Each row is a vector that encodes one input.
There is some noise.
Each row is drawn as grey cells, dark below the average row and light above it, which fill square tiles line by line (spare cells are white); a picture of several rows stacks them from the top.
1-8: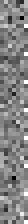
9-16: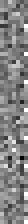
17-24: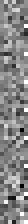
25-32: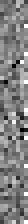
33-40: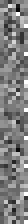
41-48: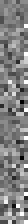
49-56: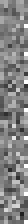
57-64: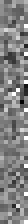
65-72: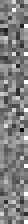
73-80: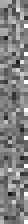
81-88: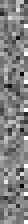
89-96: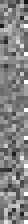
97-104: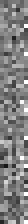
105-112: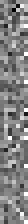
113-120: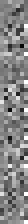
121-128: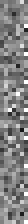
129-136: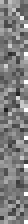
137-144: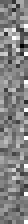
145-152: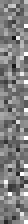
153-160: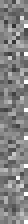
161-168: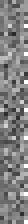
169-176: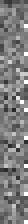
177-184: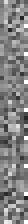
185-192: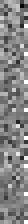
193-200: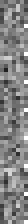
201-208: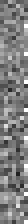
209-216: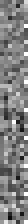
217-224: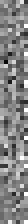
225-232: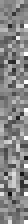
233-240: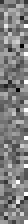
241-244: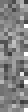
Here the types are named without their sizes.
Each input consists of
a point on each of two lines, together with either a point on a line, or four true/false values.
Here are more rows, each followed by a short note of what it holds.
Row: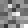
a point on each of three lines
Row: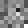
a point on each of three lines
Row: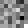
a point on each of two lines and four true/false values
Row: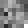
a point on each of two lines and four true/false values
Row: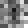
a point on each of two lines and four true/false values
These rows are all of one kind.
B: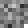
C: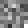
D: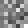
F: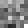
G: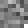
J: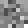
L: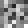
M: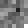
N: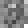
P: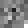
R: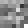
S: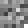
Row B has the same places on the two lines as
C, P, R and S.
